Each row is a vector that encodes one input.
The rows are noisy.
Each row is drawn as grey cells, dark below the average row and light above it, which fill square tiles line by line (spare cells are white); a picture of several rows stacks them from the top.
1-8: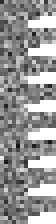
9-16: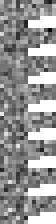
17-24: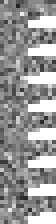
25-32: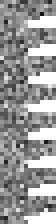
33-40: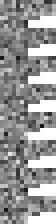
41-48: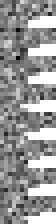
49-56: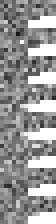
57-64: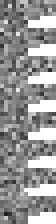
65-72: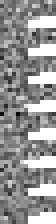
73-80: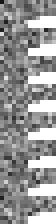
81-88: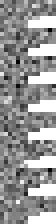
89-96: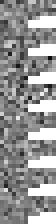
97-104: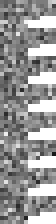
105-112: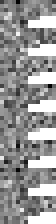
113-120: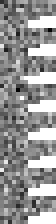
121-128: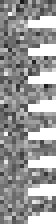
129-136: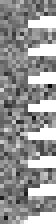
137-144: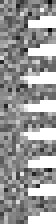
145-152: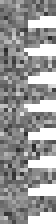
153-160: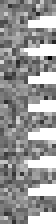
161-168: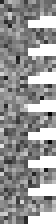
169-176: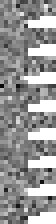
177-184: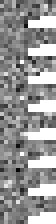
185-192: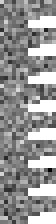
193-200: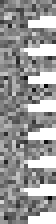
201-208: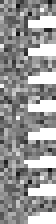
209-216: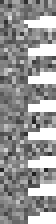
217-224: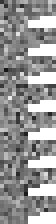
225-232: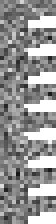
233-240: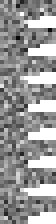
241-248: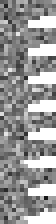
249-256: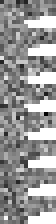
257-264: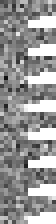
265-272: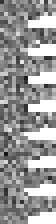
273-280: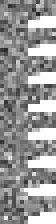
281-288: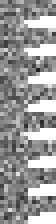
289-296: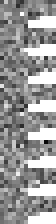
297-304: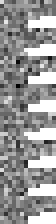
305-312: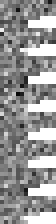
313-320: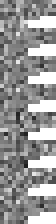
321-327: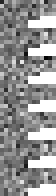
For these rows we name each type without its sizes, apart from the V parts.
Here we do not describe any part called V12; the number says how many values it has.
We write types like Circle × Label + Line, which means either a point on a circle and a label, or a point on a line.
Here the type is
Bool × Bool × Bool × (Line + V12).
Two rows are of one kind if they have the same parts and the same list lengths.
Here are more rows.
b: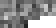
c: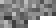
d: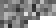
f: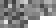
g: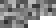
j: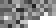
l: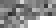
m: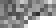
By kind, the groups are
b, d, g, j
c, f, l, m

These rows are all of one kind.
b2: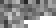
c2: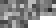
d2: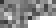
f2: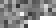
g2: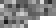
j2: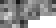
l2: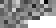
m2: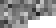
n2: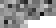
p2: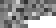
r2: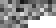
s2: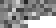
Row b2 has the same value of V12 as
d2, p2 and s2.
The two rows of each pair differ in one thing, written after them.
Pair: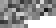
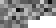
one of the three true/false values
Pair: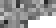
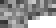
the value of V12
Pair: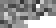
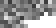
the value of V12
